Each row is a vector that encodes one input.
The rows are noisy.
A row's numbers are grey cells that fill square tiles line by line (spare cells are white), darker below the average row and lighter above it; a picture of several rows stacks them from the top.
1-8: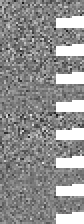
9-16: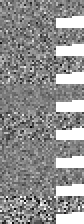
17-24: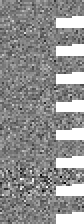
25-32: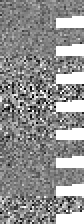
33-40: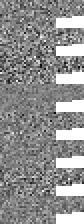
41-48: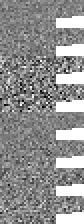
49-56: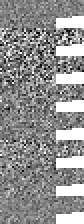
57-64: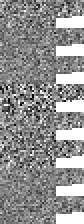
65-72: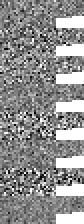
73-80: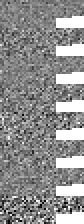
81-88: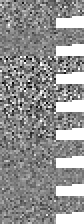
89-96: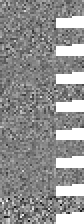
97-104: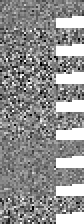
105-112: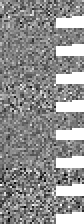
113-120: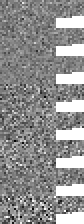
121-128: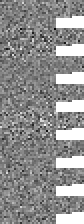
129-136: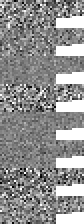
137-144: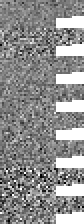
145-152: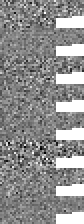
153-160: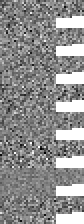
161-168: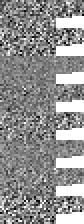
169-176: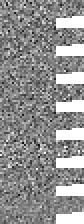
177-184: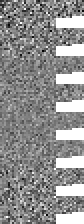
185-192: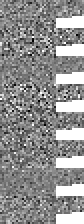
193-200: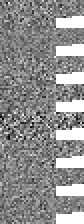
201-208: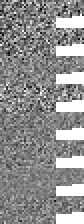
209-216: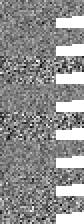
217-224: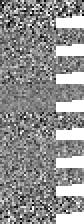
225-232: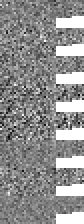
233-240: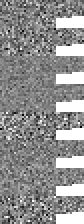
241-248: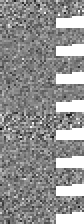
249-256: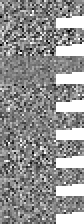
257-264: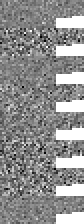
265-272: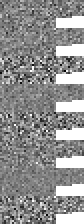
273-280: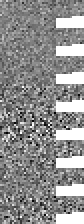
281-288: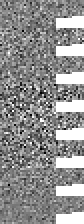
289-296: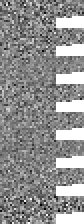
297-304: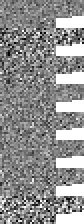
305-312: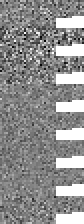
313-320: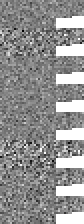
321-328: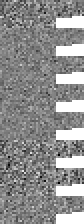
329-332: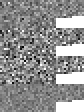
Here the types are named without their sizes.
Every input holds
a list of items, each either a point on a circle, or a point on a line.
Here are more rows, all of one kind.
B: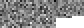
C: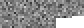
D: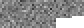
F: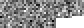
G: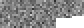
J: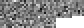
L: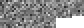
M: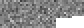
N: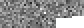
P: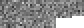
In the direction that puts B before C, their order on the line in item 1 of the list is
F, L, N, G, B, C, P, D, J, M.
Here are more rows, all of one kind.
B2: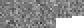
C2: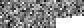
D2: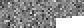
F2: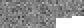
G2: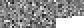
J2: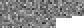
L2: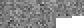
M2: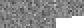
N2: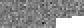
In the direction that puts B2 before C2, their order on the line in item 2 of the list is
F2, G2, M2, J2, B2, D2, L2, N2, C2.
